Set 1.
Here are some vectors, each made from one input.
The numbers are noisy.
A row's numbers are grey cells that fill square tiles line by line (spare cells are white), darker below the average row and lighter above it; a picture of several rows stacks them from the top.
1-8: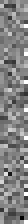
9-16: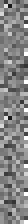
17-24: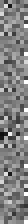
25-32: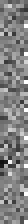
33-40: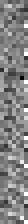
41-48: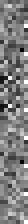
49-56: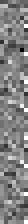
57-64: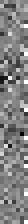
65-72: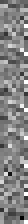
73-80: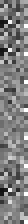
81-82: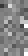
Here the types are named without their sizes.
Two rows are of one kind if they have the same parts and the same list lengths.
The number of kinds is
2.
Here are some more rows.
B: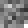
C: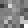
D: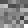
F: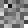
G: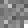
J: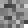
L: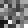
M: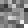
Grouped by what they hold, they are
B, C, D, F, G, J, M
L

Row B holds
a node of a tree.
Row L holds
a fixed value.
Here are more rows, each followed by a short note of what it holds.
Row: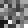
a fixed value
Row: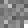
a node of a tree
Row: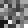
a fixed value
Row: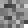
a node of a tree
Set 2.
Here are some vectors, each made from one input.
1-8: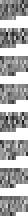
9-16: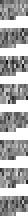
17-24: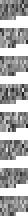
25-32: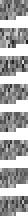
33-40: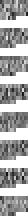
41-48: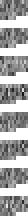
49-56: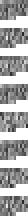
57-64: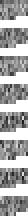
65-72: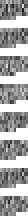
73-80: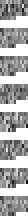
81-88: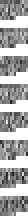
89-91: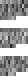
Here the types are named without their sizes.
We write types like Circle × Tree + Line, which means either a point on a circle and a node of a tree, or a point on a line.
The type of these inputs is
Line.
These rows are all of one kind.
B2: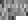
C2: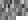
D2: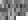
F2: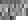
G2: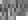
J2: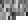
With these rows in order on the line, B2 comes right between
F2 and J2.
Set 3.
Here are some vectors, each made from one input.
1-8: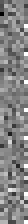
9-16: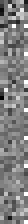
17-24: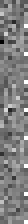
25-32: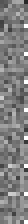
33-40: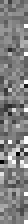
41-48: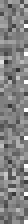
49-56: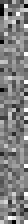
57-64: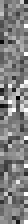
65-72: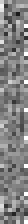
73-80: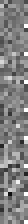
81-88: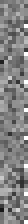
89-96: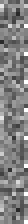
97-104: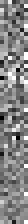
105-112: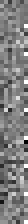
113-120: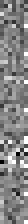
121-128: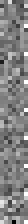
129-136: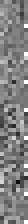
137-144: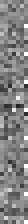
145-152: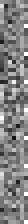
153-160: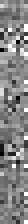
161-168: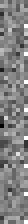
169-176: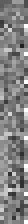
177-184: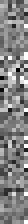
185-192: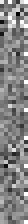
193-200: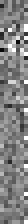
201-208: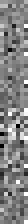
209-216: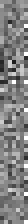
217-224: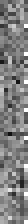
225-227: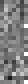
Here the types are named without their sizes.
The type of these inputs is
Tree + Unit.
